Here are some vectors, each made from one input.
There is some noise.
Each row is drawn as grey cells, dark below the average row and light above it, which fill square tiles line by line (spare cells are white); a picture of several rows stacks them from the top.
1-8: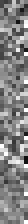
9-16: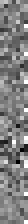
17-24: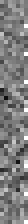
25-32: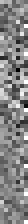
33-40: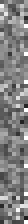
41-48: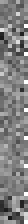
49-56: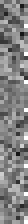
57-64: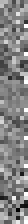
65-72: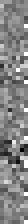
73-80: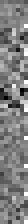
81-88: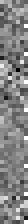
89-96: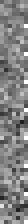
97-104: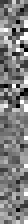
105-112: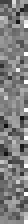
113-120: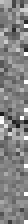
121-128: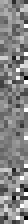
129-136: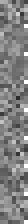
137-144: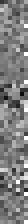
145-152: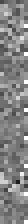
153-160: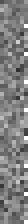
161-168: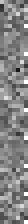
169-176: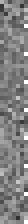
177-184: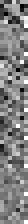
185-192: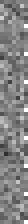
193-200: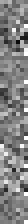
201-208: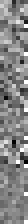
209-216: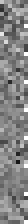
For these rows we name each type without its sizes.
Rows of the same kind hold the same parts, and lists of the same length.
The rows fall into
2 kinds.
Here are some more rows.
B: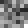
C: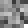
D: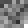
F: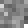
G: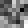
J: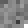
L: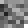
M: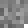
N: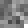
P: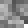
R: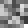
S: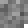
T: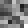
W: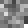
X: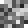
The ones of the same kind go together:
B, C, D, F, G, J, M, N, P, S, T, W
L, R, X

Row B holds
a node of a tree and four true/false values.
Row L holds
a node of a tree.
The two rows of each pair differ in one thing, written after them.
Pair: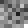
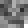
the node of the tree
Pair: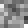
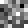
one of the four true/false values
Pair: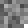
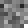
the node of the tree
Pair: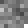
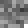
one of the four true/false values
